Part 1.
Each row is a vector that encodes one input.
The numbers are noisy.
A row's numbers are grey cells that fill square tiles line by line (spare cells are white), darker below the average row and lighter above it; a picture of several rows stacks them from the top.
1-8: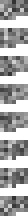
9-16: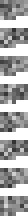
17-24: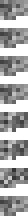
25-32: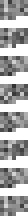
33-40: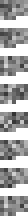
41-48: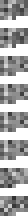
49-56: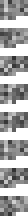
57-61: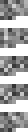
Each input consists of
one of 5 labels.
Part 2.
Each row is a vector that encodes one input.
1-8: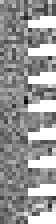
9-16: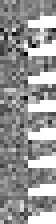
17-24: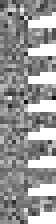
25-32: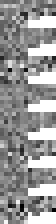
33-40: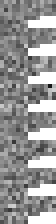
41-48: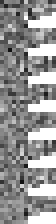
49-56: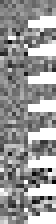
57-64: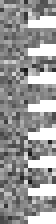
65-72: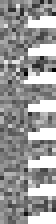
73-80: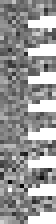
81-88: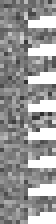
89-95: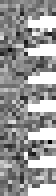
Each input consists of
a node of a 7-node tree.
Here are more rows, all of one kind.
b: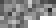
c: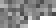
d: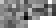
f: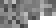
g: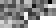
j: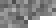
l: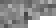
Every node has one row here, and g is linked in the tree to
j.
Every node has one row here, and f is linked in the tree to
d and l.
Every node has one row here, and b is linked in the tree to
c.
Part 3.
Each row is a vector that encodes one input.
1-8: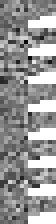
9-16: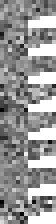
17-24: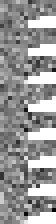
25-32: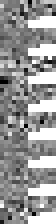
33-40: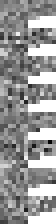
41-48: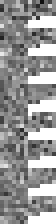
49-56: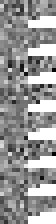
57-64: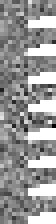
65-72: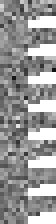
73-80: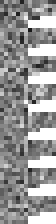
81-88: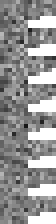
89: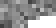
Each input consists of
four true/false values.
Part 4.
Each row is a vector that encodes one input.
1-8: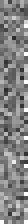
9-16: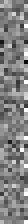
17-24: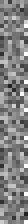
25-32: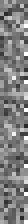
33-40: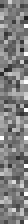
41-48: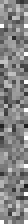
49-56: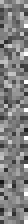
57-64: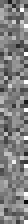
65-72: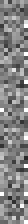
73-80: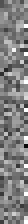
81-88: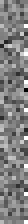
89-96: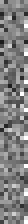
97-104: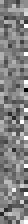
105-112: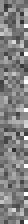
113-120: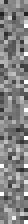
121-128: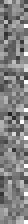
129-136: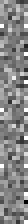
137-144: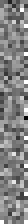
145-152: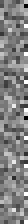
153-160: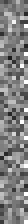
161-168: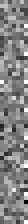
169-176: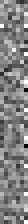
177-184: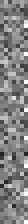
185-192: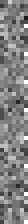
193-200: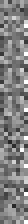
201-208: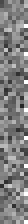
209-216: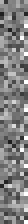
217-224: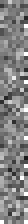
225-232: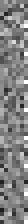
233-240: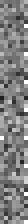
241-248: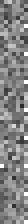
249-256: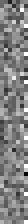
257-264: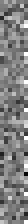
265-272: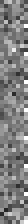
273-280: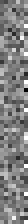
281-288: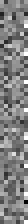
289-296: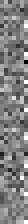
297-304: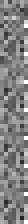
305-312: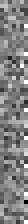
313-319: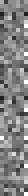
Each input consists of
a node of an 18-node tree.
